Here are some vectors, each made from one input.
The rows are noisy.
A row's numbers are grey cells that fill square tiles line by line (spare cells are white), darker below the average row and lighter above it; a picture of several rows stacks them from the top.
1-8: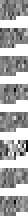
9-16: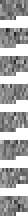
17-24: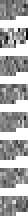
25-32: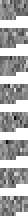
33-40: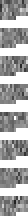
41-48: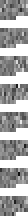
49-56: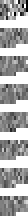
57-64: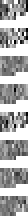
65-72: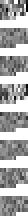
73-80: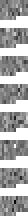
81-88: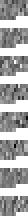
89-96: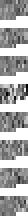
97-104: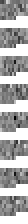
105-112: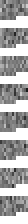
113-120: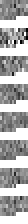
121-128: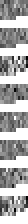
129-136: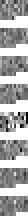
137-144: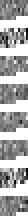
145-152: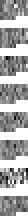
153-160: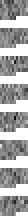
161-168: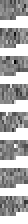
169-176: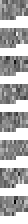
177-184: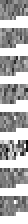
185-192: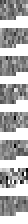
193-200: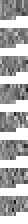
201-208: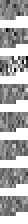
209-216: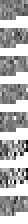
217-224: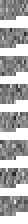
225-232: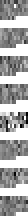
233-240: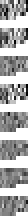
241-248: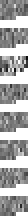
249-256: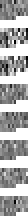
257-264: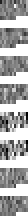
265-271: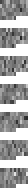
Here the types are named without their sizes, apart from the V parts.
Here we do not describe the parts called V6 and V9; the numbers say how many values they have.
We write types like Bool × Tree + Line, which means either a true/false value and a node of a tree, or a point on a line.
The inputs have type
Bool × Bool × Bool × Bool × Bool × V6 × V9 + Circle × Line.
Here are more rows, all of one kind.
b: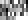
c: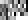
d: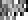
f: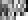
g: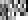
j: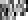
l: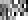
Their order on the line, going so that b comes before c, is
d, l, b, j, f, c, g.
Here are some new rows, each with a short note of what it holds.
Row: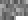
five true/false values, a value of V6 and a value of V9
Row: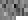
five true/false values, a value of V6 and a value of V9
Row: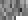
five true/false values, a value of V6 and a value of V9
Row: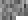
five true/false values, a value of V6 and a value of V9
